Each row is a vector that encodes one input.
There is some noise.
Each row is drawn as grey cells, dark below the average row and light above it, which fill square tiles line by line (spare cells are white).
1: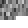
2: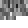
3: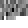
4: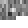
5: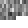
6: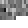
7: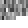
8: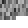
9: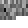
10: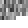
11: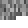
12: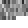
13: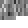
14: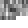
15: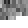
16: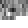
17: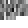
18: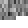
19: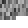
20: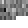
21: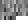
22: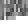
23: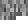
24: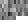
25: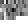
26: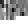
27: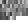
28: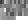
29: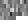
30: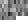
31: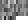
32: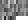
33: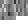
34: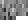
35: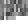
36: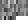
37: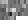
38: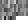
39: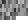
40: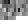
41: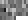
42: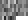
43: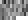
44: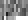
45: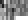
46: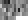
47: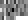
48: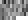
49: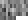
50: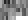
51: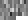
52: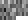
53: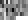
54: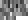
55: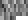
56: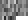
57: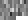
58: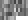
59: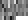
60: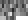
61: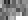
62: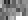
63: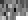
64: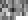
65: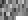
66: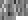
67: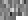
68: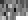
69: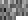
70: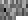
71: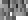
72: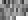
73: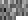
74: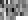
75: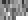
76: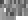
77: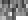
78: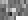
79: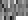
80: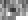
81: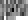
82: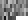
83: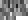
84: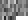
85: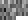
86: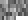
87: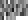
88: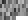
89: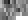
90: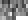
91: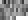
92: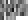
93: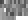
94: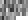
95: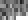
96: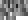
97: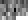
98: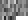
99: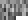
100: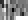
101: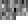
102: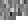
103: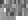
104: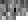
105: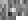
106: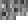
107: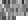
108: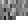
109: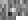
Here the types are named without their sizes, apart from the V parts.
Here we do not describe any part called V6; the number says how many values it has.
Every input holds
a point on a line, together with either a point on a line, or a value of V6.
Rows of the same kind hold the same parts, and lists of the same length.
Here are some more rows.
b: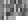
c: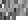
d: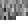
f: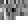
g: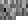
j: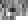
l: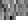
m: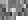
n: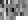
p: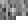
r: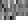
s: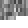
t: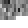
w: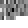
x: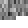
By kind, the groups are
b, d, f, g, l, m, n, p, r, s, w, x
c, j, t

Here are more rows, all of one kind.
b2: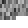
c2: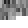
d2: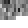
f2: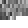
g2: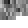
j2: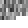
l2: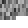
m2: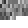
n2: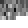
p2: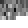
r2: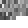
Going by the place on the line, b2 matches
d2 and l2.
